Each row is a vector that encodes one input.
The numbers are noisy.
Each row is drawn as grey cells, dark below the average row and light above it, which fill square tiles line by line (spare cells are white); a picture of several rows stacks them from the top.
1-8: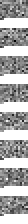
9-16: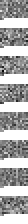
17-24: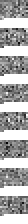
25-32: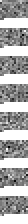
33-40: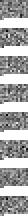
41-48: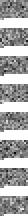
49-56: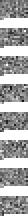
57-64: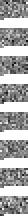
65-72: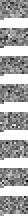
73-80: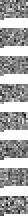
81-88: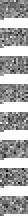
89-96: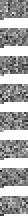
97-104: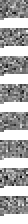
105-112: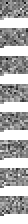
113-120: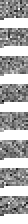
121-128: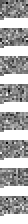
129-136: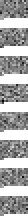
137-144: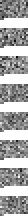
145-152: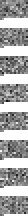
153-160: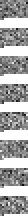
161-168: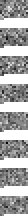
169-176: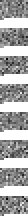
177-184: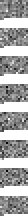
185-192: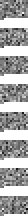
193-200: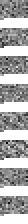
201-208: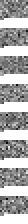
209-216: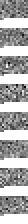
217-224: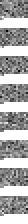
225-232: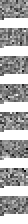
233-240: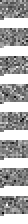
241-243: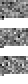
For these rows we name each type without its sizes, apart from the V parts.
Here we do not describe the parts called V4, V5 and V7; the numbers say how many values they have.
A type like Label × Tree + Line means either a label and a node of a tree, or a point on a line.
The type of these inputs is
Bool × Bool × Bool × Bool × (Line × (Line + V7) + V4) × V5.
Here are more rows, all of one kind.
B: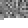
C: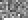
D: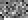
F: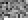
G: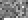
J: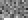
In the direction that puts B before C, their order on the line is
B, F, C, J, G, D.
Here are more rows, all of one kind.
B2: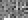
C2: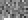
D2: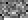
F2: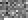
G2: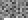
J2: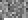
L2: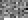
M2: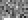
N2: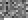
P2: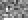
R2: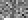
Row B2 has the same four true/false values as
J2 and L2.
